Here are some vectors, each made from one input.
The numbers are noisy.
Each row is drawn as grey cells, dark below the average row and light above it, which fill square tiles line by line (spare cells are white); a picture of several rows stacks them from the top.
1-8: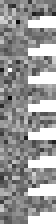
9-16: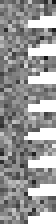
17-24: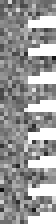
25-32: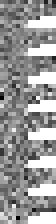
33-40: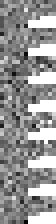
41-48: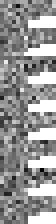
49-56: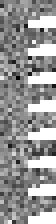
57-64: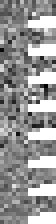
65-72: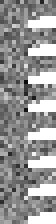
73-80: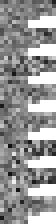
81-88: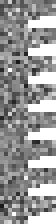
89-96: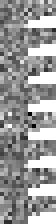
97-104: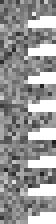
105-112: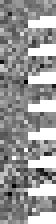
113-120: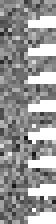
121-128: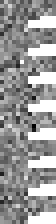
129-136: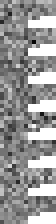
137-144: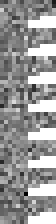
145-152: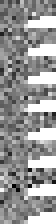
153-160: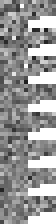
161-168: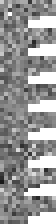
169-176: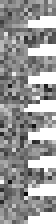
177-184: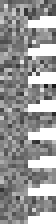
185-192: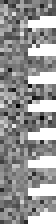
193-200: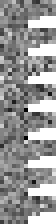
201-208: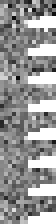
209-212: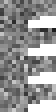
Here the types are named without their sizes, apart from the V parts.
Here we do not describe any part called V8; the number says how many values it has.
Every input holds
either two labels, or a point on a line, or four true/false values and a value of V8.
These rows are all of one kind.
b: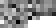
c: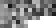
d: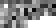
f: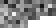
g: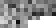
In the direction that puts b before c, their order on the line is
b, g, c, d, f.
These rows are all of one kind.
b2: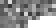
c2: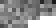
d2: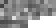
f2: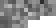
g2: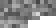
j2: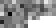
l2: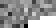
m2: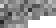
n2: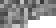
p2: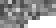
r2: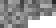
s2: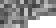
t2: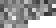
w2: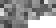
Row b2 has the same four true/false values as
c2, f2, n2 and t2.
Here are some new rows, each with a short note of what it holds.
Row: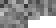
four true/false values and a value of V8
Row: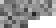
two labels
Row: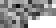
two labels
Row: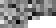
a point on a line
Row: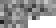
four true/false values and a value of V8
